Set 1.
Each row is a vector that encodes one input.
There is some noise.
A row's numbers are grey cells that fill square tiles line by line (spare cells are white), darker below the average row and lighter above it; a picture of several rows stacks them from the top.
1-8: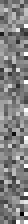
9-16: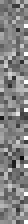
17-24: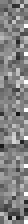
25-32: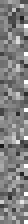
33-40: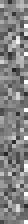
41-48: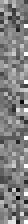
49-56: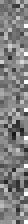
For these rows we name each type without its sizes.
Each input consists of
a label.
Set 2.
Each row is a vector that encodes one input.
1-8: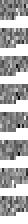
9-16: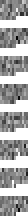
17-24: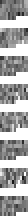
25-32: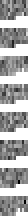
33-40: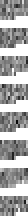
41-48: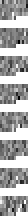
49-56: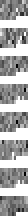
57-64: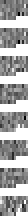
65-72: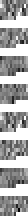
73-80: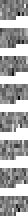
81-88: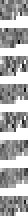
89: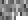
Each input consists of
either a fixed value, or four true/false values.
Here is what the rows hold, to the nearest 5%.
About 10% of them hold a fixed value. The rest hold four true/false values.
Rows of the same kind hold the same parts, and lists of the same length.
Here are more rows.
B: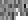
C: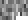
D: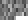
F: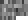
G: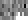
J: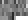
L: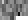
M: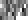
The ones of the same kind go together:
B, C, D, F, G, J, L
M

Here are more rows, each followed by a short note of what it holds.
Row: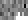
four true/false values
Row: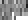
four true/false values
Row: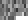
four true/false values
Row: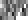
a fixed value
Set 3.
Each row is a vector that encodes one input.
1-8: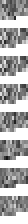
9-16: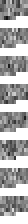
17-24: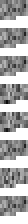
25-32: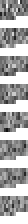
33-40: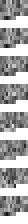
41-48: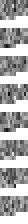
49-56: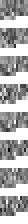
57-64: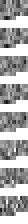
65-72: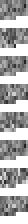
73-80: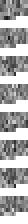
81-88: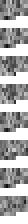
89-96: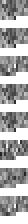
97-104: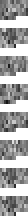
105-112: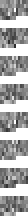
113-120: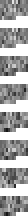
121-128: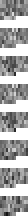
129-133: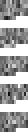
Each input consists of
a node of a 13-node tree.
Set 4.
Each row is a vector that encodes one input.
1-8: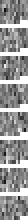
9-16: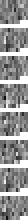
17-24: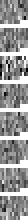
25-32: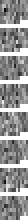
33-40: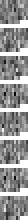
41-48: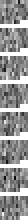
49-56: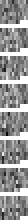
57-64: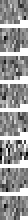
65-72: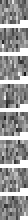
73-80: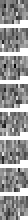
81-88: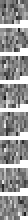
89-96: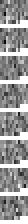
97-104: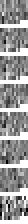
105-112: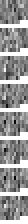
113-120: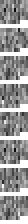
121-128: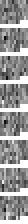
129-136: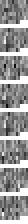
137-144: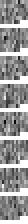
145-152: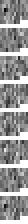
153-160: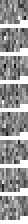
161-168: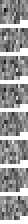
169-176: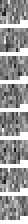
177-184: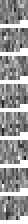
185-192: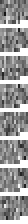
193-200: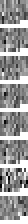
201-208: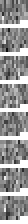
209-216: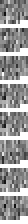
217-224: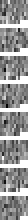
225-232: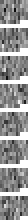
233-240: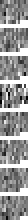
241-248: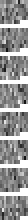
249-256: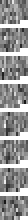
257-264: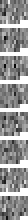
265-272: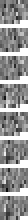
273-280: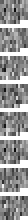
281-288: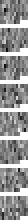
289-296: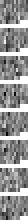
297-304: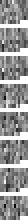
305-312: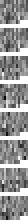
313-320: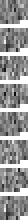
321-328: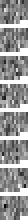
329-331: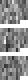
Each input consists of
either a fixed value, or four true/false values.
